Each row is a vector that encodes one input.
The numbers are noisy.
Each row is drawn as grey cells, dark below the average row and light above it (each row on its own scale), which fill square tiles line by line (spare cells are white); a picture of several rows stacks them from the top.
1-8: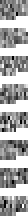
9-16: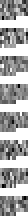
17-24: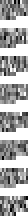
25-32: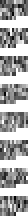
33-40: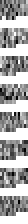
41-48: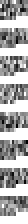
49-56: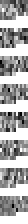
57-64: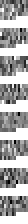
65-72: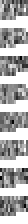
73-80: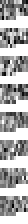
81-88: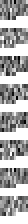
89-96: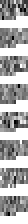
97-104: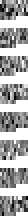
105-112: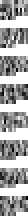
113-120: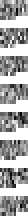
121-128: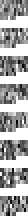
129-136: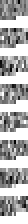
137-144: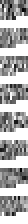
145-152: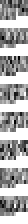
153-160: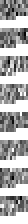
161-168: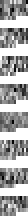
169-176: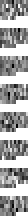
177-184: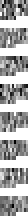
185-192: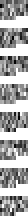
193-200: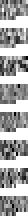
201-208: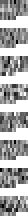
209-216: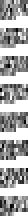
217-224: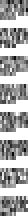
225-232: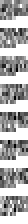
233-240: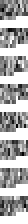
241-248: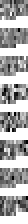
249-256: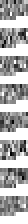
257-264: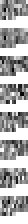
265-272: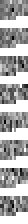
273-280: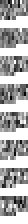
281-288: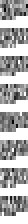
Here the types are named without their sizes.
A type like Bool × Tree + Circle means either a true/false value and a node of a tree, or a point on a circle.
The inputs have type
Bool × Circle + Unit.
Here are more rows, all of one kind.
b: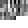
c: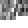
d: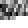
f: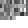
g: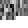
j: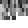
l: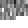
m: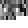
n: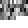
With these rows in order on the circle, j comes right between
b and m.
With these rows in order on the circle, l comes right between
b and f.
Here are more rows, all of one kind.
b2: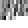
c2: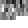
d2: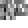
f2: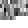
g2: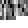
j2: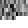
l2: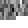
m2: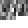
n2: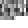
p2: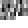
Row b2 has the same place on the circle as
d2, m2 and p2.
